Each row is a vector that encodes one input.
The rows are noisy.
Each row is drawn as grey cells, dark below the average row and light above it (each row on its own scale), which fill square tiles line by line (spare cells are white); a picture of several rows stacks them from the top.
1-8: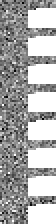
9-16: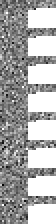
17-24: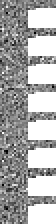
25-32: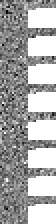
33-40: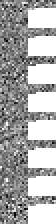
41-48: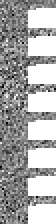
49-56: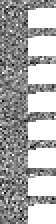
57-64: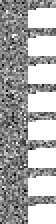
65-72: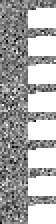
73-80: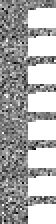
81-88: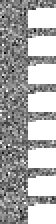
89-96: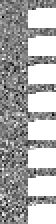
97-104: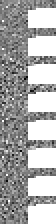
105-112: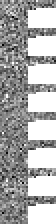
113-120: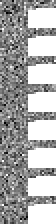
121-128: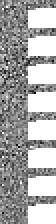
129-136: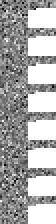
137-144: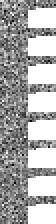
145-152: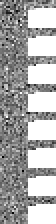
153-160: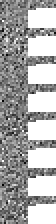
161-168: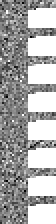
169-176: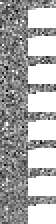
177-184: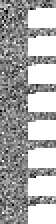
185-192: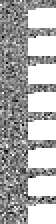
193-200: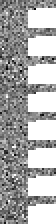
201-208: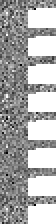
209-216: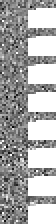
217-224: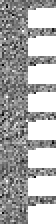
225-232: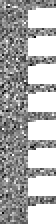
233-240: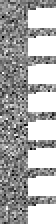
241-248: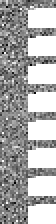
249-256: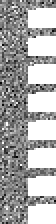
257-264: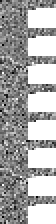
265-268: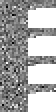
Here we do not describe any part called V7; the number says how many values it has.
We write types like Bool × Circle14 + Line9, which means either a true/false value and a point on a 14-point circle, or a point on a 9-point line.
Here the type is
List3(Bool × V7).
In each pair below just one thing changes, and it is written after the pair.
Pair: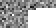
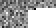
the value of V7 in item 1 of the list
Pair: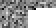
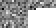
the value of V7 in item 1 of the list
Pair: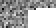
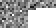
the value of V7 in item 1 of the list
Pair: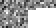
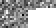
the true/false value in item 1 of the list
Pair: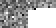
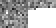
the value of V7 in item 1 of the list
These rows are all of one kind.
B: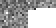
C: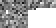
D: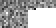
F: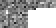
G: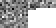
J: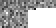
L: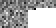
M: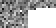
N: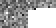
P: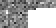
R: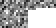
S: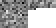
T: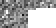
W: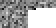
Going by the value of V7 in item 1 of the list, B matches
D, J, L and N.
